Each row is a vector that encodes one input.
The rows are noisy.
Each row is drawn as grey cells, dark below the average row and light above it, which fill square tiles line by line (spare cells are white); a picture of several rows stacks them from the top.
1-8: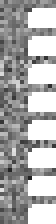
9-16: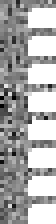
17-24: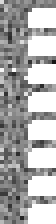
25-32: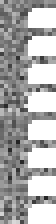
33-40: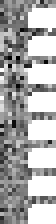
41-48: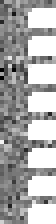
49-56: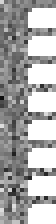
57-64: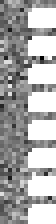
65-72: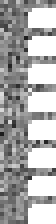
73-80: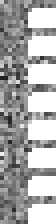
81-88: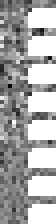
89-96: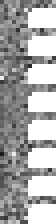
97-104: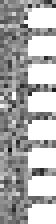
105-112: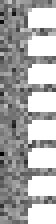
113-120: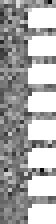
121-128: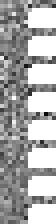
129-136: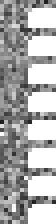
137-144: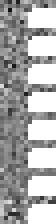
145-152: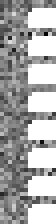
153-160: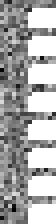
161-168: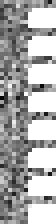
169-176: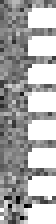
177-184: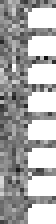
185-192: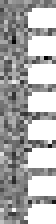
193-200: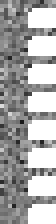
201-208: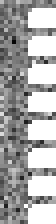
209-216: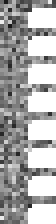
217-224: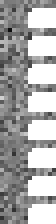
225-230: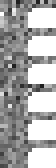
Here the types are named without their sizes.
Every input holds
either three true/false values, or a list of points on a line.
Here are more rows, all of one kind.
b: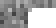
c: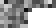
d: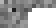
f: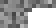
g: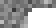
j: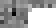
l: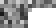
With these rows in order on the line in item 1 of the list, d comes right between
g and l.
